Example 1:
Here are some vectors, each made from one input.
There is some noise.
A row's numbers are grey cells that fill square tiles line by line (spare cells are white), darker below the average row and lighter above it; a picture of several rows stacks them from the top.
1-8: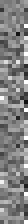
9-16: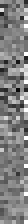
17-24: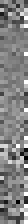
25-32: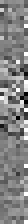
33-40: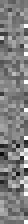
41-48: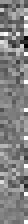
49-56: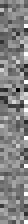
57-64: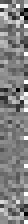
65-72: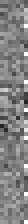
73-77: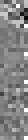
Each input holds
a point on a 9-point line and a node of a 9-node tree.
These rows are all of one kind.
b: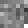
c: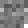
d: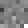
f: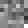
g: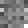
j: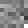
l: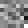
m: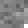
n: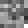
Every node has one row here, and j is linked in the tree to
f, m and n.
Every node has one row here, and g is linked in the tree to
c.
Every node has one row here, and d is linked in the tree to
f.
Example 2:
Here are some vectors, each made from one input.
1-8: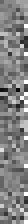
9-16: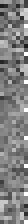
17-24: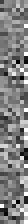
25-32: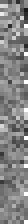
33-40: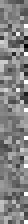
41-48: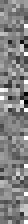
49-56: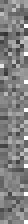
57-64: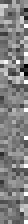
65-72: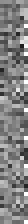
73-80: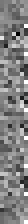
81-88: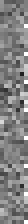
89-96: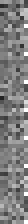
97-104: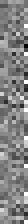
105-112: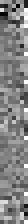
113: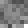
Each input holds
either a point on a 9-point line, or three true/false values.
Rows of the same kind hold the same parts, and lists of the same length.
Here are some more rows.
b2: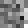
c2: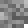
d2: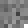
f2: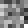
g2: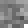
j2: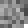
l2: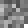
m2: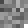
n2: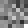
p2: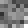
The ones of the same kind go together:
b2, c2, d2, g2, m2
f2, j2, l2, n2, p2

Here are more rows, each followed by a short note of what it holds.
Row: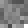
three true/false values
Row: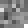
three true/false values
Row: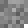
a point on a 9-point line
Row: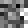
a point on a 9-point line
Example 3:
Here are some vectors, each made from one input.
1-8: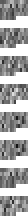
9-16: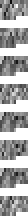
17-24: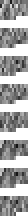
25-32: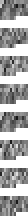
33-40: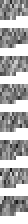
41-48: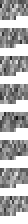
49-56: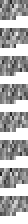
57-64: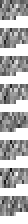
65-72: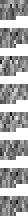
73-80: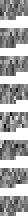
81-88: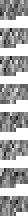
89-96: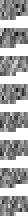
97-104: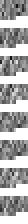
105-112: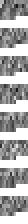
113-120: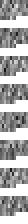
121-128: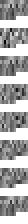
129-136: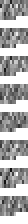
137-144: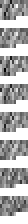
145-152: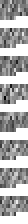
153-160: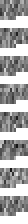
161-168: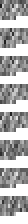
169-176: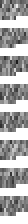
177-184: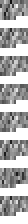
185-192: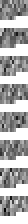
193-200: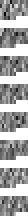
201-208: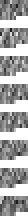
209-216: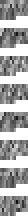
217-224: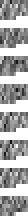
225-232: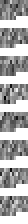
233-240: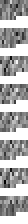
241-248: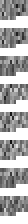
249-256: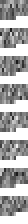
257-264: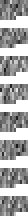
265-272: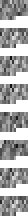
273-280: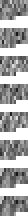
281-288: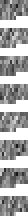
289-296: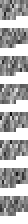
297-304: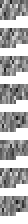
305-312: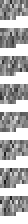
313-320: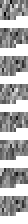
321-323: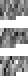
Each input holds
either one of 7 labels, or a point on a 3-point line and a point on a 5-point line.
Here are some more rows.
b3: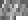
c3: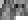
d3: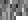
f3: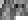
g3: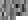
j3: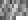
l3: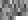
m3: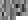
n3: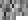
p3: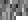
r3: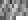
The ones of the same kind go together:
b3, j3, n3, r3
c3, d3, f3, g3, l3, m3, p3

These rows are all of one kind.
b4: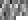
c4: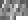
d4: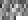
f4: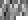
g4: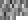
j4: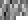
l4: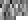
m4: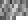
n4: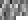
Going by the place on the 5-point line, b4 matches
l4 and n4.
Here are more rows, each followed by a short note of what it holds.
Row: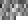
a point on a 3-point line and a point on a 5-point line
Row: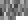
one of 7 labels
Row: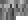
one of 7 labels
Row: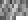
a point on a 3-point line and a point on a 5-point line
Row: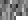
one of 7 labels
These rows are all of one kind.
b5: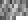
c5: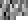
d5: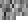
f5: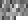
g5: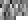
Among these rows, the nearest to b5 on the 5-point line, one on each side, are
d5 and f5.
